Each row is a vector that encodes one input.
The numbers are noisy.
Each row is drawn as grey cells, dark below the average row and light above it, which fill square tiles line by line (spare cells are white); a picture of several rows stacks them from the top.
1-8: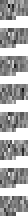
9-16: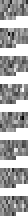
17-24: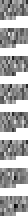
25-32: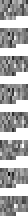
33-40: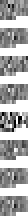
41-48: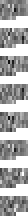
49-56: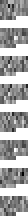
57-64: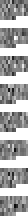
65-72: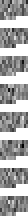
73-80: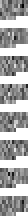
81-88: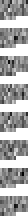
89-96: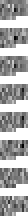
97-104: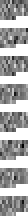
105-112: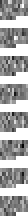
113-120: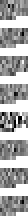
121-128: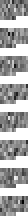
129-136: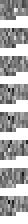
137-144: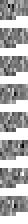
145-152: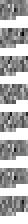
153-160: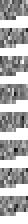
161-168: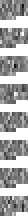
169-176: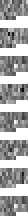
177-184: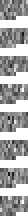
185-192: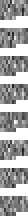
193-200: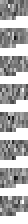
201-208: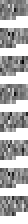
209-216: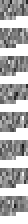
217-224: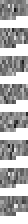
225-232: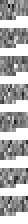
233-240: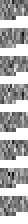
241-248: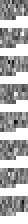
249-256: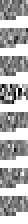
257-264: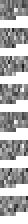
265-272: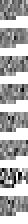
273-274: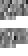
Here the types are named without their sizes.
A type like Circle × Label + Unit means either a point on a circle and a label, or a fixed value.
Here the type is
Bool × Bool × Bool × Bool + Unit.
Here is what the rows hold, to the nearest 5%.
A few of them hold a fixed value. The rest hold four true/false values.
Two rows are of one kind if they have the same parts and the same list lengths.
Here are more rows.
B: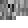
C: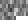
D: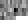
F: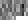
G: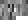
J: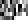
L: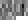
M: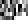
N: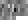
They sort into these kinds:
B, C, D, F, G, L, N
J, M

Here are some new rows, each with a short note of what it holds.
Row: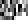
a fixed value
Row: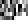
a fixed value
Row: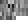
four true/false values
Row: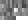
four true/false values
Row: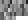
four true/false values
